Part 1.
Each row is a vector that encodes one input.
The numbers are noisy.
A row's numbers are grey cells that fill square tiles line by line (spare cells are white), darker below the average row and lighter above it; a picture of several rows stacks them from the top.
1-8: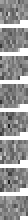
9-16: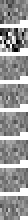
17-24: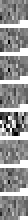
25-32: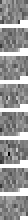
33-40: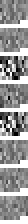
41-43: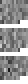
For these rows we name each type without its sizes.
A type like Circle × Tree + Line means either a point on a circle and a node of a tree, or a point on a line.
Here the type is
Bool × Bool × Bool + Unit.
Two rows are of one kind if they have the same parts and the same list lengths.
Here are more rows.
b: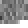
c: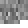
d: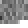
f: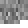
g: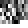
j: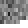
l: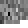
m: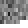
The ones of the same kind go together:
b, c, d, f, j, l, m
g

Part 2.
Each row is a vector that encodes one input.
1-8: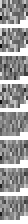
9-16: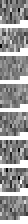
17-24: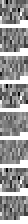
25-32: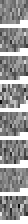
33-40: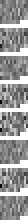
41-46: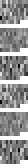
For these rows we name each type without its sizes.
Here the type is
Line.
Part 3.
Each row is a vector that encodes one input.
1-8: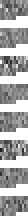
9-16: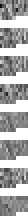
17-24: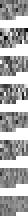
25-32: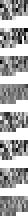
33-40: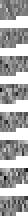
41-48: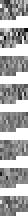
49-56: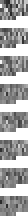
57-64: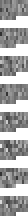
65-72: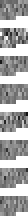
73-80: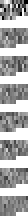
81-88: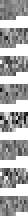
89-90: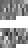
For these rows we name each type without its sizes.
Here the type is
Line.
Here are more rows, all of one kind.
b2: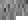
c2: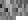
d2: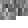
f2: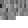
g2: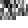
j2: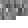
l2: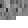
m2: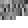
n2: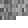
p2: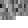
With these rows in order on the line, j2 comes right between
g2 and m2.
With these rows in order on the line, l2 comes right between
c2 and f2.
